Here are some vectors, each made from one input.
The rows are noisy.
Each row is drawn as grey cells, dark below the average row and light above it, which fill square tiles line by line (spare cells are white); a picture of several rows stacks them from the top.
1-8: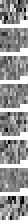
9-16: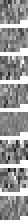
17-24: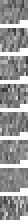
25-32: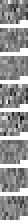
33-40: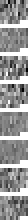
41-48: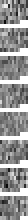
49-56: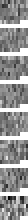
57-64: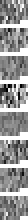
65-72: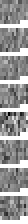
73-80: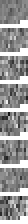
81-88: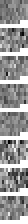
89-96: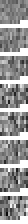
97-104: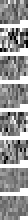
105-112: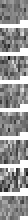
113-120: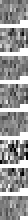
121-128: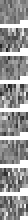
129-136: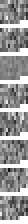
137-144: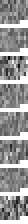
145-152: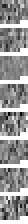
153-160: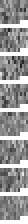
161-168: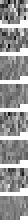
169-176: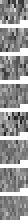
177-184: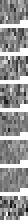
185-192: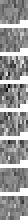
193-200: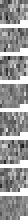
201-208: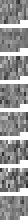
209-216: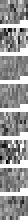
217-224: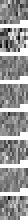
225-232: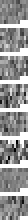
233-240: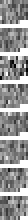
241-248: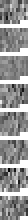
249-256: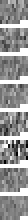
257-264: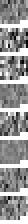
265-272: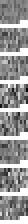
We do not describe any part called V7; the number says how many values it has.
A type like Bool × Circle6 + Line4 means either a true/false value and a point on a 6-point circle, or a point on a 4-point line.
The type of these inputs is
Line8 × (Tree8 + Unit) + List3(Line5) × V7.
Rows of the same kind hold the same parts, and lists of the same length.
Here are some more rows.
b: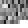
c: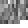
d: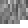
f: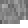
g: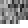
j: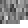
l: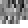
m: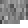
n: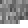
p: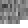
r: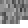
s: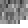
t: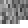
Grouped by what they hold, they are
b, c, j
d
f, m
g, l, p
n, r, t
s

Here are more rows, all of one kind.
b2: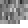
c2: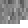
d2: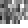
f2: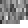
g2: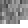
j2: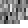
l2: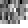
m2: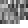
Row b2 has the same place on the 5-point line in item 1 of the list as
c2 and f2.
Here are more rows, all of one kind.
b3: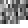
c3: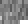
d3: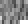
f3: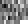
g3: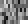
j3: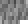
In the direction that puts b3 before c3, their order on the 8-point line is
j3, d3, b3, f3, g3, c3.
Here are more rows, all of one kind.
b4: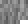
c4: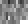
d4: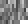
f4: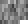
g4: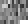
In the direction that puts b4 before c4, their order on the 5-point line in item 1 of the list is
b4, c4, f4, g4, d4.
